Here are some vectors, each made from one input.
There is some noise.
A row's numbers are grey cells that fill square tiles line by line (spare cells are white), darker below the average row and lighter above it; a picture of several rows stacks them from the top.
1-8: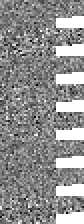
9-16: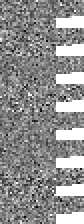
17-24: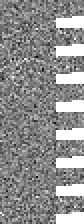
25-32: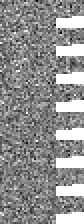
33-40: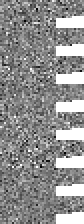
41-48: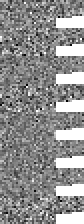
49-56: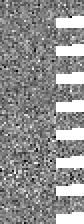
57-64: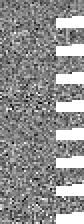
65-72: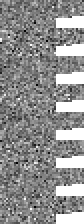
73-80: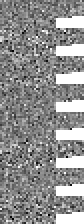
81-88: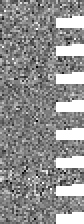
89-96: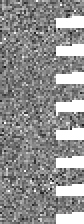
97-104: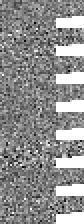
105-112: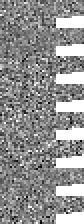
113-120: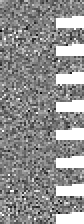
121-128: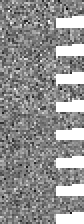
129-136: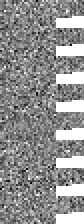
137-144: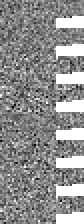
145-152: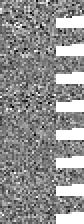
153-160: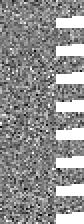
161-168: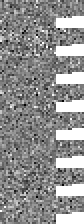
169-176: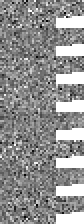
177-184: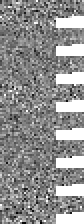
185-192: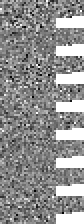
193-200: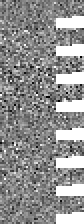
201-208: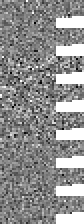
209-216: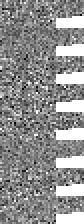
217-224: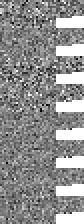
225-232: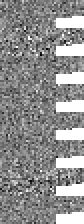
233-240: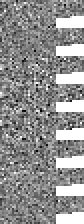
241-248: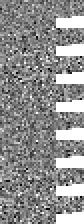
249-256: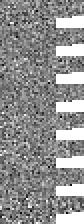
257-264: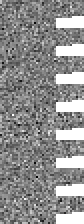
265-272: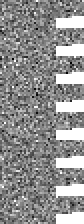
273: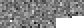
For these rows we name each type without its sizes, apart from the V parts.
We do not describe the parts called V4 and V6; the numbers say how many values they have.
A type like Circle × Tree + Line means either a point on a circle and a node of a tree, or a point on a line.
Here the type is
Bool × V6 + List(Circle) × V4.
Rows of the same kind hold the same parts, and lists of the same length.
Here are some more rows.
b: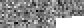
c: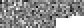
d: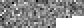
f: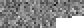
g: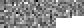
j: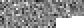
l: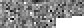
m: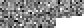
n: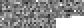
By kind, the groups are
b, g
c, n
d, f, j, l
m

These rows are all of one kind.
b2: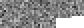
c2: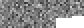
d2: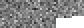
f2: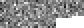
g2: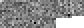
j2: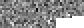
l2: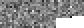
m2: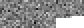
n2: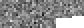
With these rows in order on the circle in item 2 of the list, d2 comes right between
g2 and j2.
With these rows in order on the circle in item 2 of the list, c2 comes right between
b2 and l2.
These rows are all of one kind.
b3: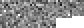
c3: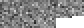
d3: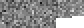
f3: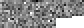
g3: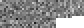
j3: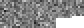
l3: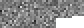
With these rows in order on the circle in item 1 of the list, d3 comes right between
j3 and l3.
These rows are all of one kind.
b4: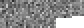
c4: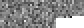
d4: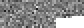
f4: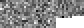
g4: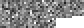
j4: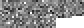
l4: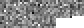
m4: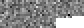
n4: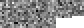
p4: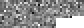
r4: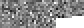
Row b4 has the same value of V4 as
c4, d4 and m4.
